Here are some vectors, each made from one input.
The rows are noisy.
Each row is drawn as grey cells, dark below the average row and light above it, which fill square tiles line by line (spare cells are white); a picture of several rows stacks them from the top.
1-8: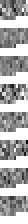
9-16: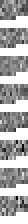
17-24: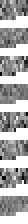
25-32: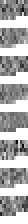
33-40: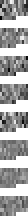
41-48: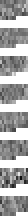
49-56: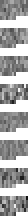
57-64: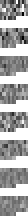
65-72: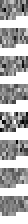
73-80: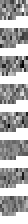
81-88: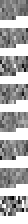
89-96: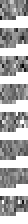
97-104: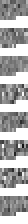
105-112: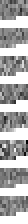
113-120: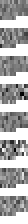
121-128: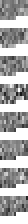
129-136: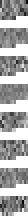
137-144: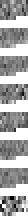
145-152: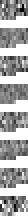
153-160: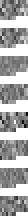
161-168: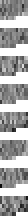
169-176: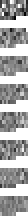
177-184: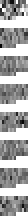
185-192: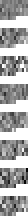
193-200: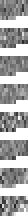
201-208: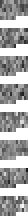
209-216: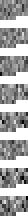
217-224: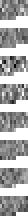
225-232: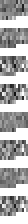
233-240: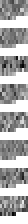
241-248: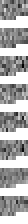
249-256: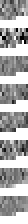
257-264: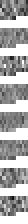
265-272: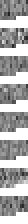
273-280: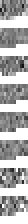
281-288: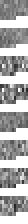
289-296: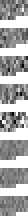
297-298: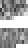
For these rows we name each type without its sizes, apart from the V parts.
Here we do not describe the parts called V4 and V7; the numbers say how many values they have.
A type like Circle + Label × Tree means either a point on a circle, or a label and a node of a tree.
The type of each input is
(Bool × V7 + Line) × Tree + V4.
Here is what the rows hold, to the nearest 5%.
About 90% of them hold a node of a tree, together with either a point on a line, or a true/false value and a value of V7. The rest hold a value of V4.
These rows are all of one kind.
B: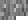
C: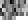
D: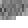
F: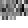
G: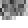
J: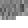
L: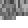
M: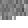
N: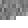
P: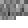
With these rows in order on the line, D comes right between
J and L.
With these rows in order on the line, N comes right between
B and G.
